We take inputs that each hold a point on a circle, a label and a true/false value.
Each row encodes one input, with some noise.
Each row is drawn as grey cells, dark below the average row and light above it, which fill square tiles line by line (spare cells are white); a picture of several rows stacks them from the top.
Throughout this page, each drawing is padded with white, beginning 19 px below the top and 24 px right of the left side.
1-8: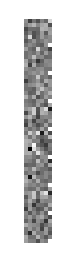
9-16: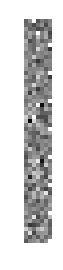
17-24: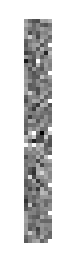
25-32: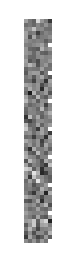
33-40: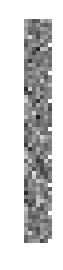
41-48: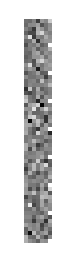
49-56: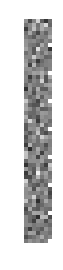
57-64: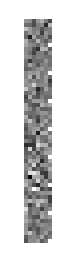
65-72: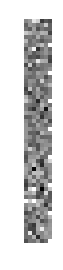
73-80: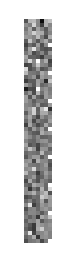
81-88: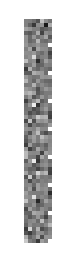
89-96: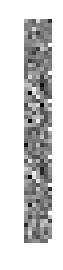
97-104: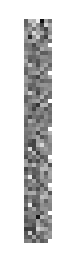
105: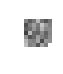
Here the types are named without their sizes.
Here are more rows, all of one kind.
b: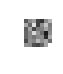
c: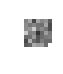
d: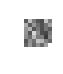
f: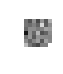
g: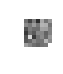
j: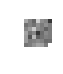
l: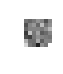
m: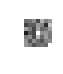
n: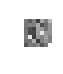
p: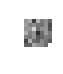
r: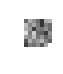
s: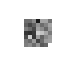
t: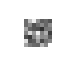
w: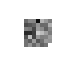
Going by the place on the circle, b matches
d, g, s and w.
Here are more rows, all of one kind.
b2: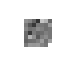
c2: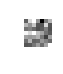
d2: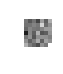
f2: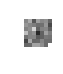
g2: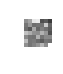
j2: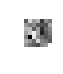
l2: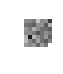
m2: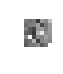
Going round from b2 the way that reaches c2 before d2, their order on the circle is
b2, m2, c2, f2, g2, l2, j2, d2.
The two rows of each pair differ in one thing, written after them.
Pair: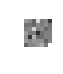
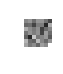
the place on the circle
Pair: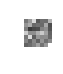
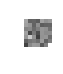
the label
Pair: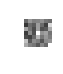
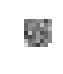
the label
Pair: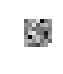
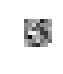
the place on the circle
